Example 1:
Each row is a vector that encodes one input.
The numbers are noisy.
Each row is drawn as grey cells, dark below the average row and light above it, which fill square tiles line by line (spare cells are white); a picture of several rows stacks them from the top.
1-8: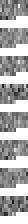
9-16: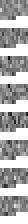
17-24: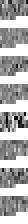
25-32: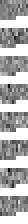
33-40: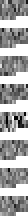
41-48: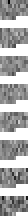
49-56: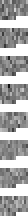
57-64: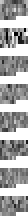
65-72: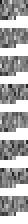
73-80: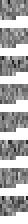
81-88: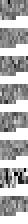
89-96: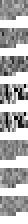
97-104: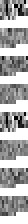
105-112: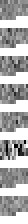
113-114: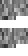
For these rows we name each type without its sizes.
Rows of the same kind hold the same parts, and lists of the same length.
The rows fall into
4 kinds.
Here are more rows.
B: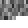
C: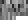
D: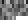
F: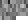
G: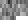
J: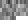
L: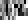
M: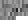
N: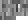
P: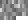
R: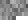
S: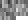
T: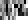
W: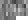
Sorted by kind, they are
B, C, D
F, M, R
G, J, N, P, S, W
L, T

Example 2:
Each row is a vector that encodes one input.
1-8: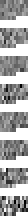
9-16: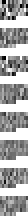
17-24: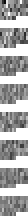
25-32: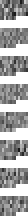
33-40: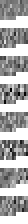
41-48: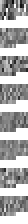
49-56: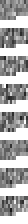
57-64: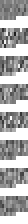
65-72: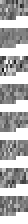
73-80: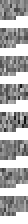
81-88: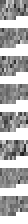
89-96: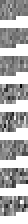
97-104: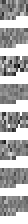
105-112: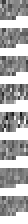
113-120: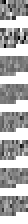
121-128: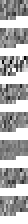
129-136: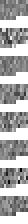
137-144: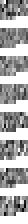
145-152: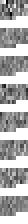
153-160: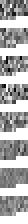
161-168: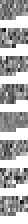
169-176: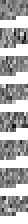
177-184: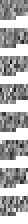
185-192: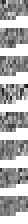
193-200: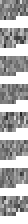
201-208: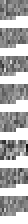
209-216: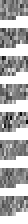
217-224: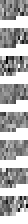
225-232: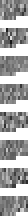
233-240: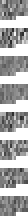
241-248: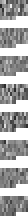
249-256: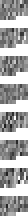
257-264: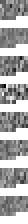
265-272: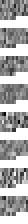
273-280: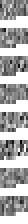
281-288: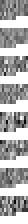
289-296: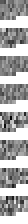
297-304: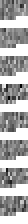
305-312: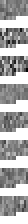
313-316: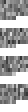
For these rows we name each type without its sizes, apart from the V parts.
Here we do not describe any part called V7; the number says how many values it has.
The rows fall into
2 kinds.
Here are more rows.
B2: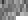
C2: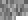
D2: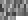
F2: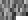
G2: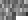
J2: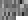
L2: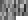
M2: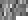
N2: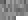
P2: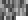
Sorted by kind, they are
B2, D2, F2, L2, P2
C2, G2, J2, M2, N2

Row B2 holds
two labels.
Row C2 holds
a value of V7.
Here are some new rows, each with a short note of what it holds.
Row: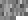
a value of V7
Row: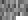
two labels
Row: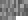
two labels
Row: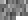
two labels
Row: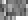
two labels
